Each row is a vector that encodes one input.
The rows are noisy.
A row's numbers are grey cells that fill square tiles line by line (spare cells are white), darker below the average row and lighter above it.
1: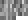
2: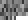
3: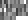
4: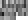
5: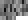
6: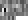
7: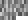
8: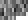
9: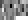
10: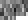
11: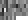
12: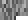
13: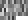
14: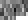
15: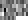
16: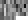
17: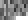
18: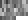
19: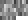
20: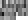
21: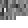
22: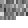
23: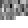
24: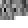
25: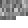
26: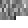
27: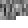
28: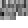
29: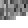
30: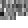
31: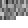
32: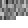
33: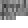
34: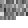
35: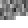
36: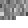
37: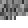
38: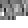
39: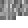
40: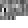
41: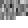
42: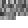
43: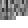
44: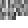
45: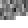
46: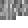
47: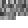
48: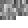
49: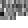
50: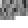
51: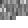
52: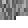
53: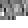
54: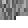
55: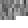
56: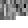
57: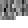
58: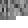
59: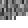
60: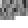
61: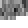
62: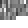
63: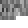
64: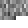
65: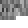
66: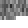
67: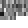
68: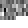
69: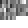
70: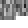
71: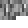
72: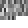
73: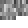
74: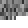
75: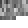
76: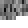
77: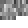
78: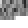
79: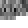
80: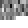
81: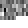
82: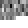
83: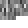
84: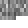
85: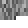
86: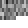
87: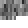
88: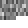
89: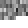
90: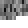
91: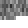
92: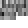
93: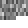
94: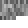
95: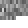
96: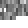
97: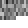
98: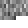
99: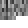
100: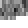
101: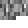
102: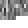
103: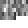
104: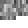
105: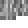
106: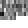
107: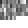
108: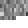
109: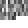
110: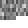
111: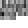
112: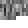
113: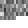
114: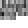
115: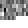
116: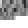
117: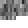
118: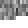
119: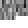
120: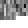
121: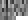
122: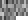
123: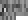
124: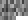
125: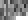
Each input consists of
a point on a 4-point line, together with either a point on a 4-point line, or four true/false values.
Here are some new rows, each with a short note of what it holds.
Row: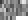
a point on each of two 4-point lines
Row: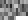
a point on each of two 4-point lines
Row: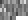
a point on each of two 4-point lines
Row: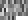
a point on a 4-point line and four true/false values
